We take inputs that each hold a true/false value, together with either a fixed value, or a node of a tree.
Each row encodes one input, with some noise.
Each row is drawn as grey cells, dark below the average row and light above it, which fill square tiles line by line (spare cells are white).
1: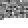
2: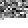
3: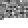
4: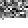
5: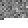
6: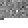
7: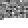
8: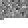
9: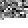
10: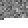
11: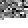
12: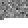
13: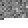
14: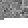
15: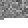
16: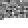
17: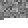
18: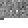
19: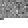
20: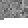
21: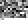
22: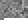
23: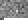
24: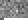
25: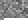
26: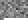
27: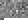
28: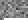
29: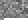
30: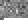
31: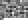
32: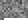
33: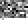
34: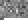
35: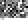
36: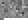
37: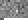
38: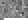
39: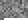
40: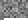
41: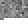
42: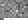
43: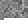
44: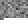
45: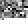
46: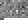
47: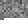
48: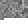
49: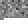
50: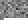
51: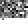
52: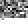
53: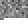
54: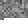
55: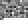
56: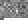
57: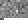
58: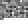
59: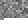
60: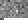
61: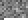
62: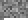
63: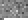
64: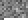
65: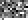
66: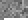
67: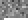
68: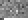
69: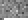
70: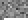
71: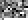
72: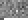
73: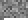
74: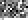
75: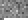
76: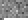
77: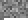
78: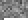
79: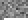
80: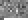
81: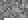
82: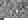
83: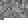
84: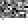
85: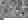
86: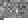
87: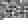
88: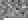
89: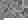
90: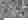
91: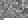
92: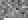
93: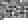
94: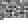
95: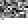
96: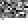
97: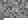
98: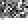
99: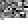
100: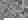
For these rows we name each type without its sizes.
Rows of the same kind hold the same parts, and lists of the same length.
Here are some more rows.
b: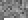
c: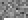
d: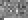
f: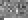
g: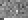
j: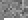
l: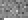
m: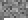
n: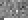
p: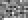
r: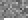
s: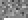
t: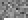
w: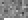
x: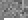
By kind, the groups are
b, c, d, f, g, j, l, m, n, r, s, t, w, x
p

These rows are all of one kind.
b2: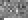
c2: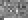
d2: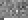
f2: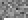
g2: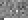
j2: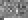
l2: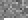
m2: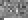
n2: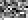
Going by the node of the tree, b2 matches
c2, j2 and m2.
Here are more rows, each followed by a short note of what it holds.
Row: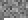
a node of a tree and a true/false value
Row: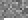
a node of a tree and a true/false value
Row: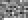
a true/false value
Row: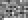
a true/false value
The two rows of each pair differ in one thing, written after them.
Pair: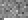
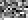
the true/false value
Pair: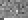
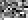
the true/false value
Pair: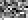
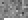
the true/false value
